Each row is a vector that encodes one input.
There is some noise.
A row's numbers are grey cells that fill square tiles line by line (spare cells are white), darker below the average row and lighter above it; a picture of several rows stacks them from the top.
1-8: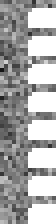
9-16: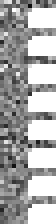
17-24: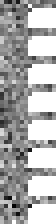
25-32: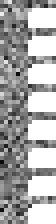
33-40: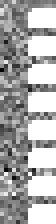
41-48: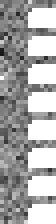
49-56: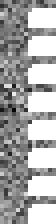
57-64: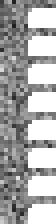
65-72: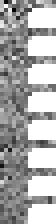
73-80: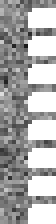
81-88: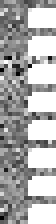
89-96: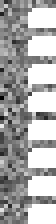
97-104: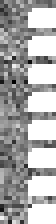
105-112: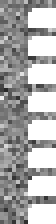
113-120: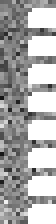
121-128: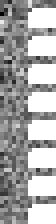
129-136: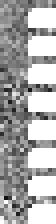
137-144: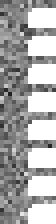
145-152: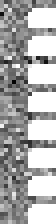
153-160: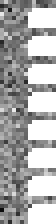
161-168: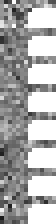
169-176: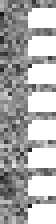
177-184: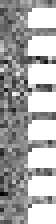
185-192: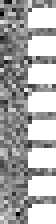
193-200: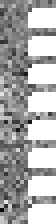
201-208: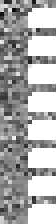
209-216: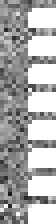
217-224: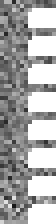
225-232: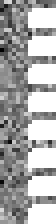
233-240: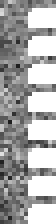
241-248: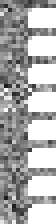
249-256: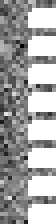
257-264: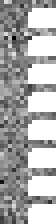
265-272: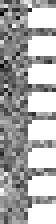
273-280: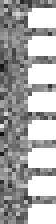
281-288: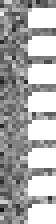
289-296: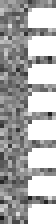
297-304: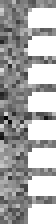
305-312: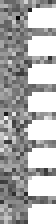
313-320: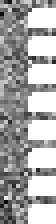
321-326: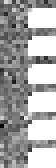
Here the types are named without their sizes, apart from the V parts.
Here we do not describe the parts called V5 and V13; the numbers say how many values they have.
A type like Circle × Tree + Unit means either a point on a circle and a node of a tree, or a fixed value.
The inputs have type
Bool × Label × V5 × V13.
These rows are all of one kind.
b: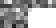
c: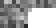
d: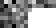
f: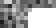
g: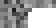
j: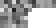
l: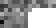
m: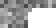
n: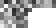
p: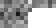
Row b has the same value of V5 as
g, j and n.
